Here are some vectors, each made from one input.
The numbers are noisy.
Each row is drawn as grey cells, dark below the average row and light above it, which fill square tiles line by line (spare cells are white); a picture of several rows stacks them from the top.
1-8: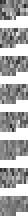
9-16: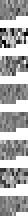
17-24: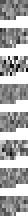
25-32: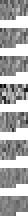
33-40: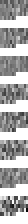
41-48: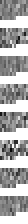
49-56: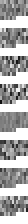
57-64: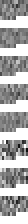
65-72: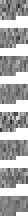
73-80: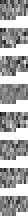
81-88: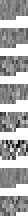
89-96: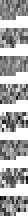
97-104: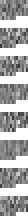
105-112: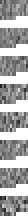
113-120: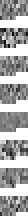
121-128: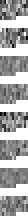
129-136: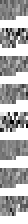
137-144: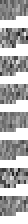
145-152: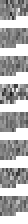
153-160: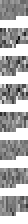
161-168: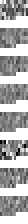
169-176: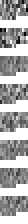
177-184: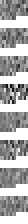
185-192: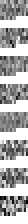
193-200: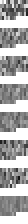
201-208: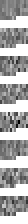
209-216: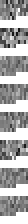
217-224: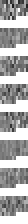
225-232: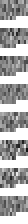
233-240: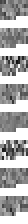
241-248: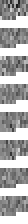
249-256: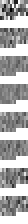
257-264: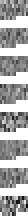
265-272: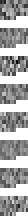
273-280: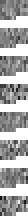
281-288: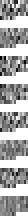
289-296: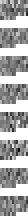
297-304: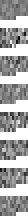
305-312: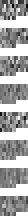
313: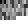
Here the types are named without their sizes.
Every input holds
a point on a line.
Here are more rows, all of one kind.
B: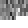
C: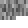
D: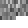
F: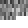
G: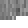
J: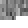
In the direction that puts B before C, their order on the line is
F, B, J, D, G, C.
